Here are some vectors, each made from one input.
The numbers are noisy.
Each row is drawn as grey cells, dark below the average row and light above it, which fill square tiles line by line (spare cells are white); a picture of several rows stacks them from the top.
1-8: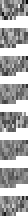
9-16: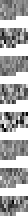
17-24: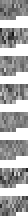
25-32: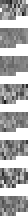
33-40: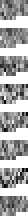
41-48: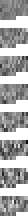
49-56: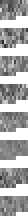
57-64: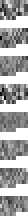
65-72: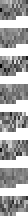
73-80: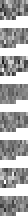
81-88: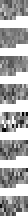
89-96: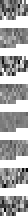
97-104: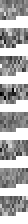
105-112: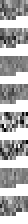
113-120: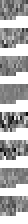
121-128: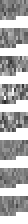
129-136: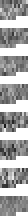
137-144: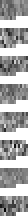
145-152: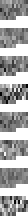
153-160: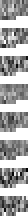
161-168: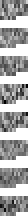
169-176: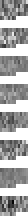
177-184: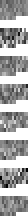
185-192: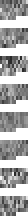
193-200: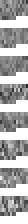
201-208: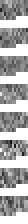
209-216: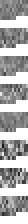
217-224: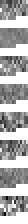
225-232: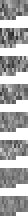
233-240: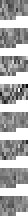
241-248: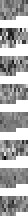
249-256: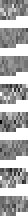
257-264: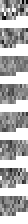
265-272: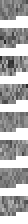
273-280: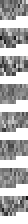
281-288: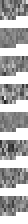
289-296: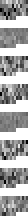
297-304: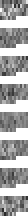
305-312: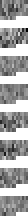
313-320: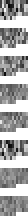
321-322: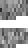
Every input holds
a true/false value, together with either a point on an 18-point circle, or a point on a 9-point line.
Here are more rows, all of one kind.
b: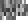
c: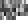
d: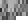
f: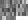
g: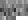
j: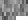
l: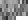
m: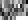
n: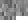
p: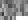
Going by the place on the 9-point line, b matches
l, n and p.
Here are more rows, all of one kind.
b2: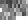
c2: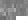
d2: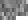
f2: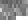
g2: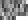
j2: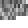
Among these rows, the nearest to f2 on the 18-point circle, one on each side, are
d2 and j2.
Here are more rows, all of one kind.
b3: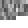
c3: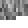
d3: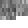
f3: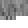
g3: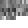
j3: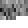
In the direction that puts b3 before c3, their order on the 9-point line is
g3, b3, d3, f3, j3, c3.
